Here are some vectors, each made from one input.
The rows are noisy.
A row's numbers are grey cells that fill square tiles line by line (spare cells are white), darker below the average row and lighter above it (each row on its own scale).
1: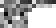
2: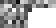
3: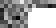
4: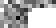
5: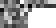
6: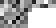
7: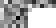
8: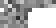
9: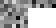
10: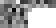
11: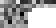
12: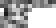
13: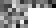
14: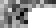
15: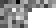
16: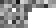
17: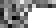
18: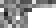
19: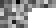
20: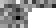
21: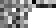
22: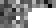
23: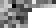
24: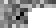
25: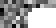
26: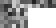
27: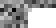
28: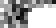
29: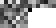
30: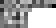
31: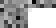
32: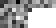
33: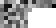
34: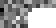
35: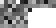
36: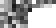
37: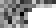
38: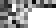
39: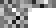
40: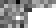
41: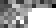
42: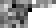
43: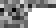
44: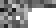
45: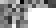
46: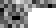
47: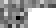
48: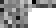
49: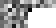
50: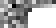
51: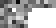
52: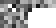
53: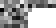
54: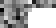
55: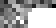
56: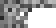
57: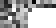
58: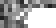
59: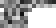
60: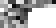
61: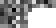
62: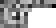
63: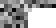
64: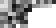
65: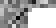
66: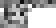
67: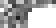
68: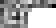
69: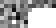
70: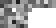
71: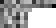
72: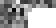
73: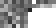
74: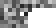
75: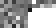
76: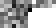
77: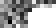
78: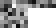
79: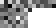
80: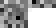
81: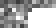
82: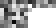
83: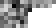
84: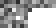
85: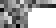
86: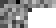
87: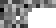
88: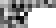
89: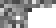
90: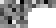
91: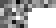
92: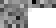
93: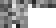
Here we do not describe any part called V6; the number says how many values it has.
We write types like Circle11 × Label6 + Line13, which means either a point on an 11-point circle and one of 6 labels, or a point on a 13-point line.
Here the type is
Bool × (Line5 + V6).
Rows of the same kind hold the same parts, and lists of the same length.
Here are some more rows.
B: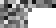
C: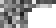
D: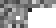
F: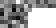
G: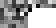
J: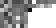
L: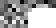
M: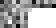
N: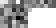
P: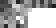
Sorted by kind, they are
B, F, G, L, M, N, P
C, D, J

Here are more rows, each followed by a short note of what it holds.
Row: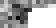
a point on a 5-point line and a true/false value
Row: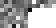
a point on a 5-point line and a true/false value
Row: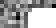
a true/false value and a value of V6
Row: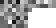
a point on a 5-point line and a true/false value
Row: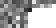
a point on a 5-point line and a true/false value
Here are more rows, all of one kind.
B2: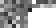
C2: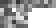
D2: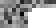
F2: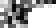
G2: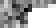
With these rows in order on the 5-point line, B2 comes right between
C2 and F2.
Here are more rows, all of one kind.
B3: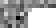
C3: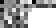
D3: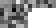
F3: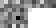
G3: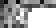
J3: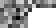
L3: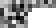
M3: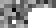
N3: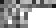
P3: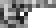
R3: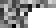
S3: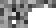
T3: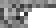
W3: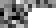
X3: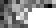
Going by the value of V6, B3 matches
F3, L3, P3 and T3.
